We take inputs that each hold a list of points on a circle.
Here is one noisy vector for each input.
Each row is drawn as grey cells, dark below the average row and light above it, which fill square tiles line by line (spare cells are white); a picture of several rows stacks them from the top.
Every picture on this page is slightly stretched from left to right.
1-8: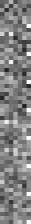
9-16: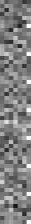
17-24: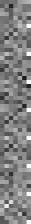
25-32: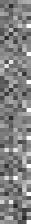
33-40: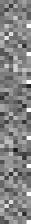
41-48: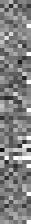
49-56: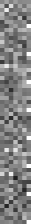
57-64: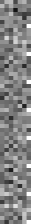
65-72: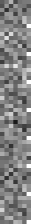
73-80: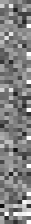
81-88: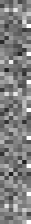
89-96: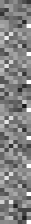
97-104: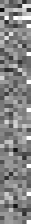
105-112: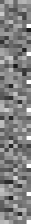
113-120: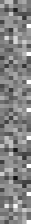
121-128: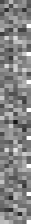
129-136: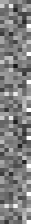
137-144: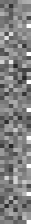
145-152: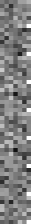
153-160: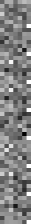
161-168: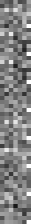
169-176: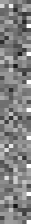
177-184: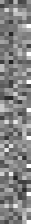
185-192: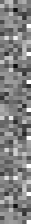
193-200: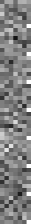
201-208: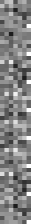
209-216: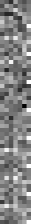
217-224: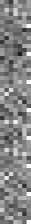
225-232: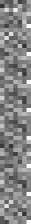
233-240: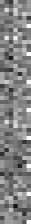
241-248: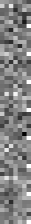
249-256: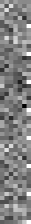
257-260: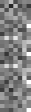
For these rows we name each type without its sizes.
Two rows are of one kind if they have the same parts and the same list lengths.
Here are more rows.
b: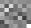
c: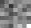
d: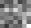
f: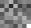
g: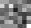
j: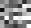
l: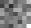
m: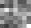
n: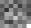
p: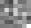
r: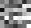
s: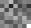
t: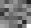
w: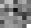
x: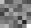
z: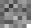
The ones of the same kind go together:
b, g, w
c, d, f, l, m, n, p, s, t, x, z
j, r

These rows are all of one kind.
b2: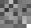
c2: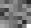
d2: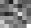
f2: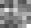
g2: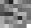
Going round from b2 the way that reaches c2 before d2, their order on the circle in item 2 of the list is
b2, c2, g2, d2, f2.
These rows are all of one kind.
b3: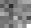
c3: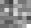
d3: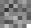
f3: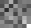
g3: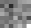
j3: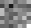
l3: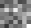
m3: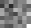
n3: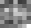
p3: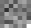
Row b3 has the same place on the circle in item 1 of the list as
g3, j3 and m3.
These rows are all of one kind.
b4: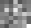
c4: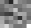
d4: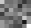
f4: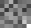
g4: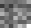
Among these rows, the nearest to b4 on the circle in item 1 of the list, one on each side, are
c4 and g4.
